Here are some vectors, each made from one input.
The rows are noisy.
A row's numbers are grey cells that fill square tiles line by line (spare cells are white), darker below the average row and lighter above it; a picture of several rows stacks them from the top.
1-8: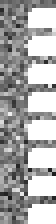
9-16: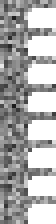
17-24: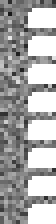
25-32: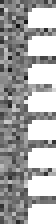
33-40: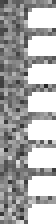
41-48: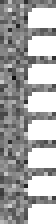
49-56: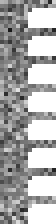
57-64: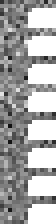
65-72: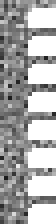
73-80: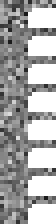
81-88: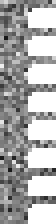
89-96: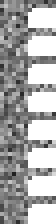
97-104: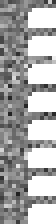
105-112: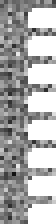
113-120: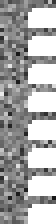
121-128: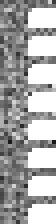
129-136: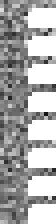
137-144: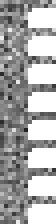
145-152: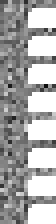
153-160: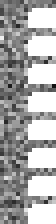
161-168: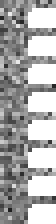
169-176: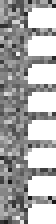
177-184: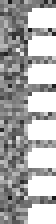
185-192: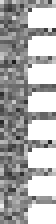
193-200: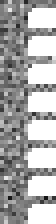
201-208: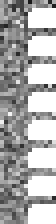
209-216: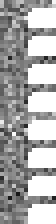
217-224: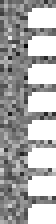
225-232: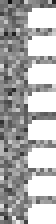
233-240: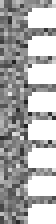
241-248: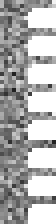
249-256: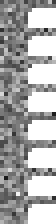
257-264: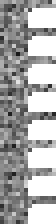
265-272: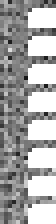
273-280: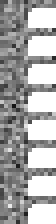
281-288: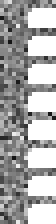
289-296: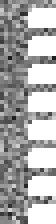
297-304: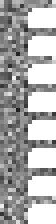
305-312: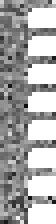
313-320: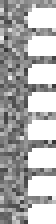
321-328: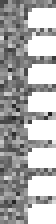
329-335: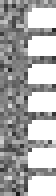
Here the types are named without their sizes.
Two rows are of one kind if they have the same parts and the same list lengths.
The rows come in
4 kinds.
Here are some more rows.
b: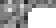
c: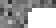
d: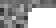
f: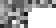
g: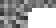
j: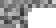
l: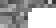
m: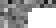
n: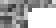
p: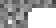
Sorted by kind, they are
b, c, d, g, l, m, p
f
j
n

